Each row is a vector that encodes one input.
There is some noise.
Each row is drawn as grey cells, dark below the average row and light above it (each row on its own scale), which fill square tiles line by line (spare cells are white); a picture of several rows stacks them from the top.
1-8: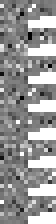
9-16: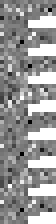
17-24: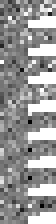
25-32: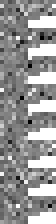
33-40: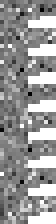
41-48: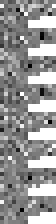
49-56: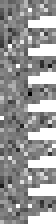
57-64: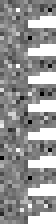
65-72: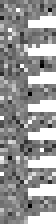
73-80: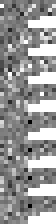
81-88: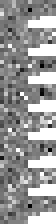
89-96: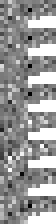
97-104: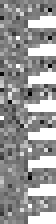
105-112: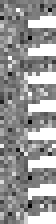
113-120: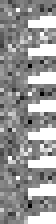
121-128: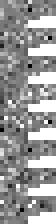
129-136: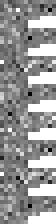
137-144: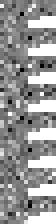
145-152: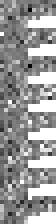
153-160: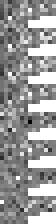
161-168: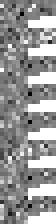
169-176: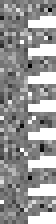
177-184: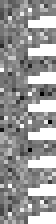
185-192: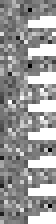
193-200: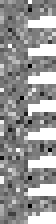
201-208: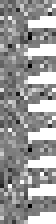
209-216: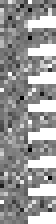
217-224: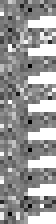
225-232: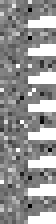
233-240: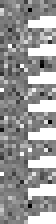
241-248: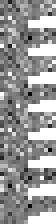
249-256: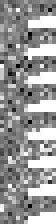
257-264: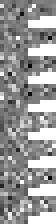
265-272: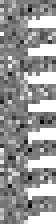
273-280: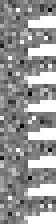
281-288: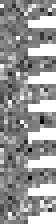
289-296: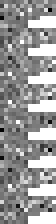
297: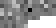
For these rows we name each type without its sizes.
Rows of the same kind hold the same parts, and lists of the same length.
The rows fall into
3 kinds.
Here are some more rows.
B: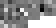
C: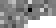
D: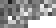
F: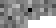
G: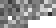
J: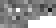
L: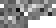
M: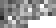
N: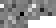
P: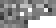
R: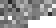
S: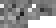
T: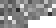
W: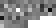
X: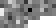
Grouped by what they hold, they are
B
C, F, X
D, G, J, L, M, N, P, R, S, T, W

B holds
a fixed value.
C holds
two labels.
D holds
a point on a circle.
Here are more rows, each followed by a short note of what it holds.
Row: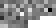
a point on a circle
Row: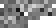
a point on a circle
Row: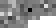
two labels
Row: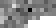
two labels
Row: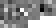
a fixed value
